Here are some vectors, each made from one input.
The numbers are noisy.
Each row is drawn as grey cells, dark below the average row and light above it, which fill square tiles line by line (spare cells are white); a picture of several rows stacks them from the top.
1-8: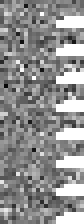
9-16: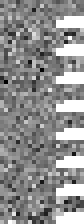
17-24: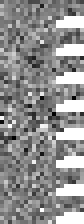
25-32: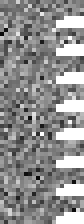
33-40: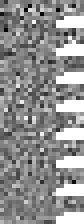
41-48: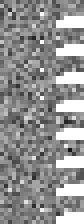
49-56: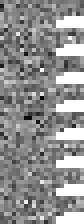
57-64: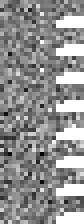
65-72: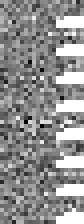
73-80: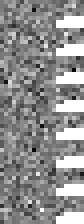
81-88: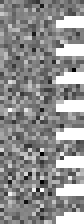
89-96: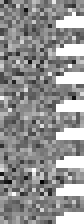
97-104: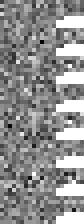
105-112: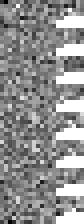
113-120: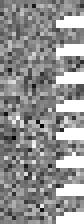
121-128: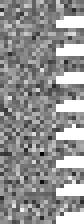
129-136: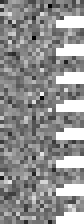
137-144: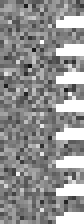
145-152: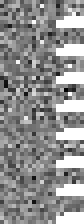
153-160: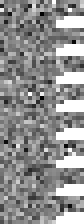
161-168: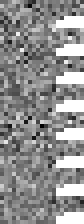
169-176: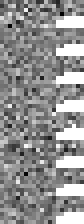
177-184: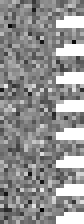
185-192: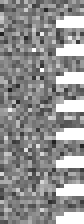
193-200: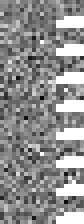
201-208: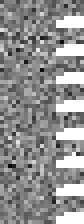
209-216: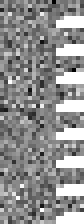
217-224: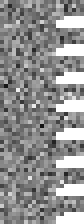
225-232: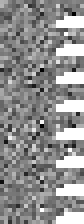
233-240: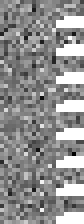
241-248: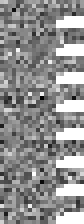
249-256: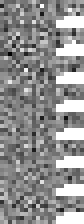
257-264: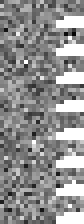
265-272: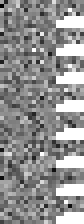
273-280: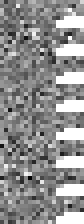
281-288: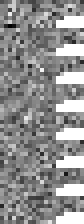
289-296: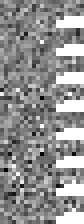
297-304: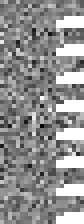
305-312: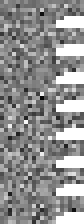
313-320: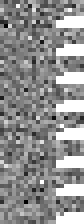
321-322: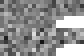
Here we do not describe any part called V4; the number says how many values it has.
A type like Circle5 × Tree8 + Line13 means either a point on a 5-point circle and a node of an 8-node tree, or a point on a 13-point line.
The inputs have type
Circle6 × Circle6 × (Circle6 + (Circle9 + Unit) × Line6 × V4).
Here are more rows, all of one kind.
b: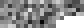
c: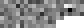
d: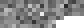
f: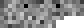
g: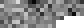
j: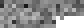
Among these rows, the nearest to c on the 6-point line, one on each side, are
f and g.
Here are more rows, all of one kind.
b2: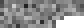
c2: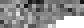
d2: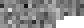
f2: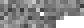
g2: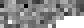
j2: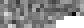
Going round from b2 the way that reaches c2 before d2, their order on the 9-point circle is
b2, j2, f2, c2, g2, d2.
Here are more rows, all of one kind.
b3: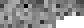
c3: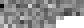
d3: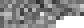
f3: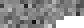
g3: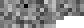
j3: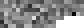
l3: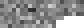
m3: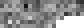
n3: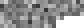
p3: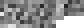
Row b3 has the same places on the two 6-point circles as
c3, f3, l3 and m3.
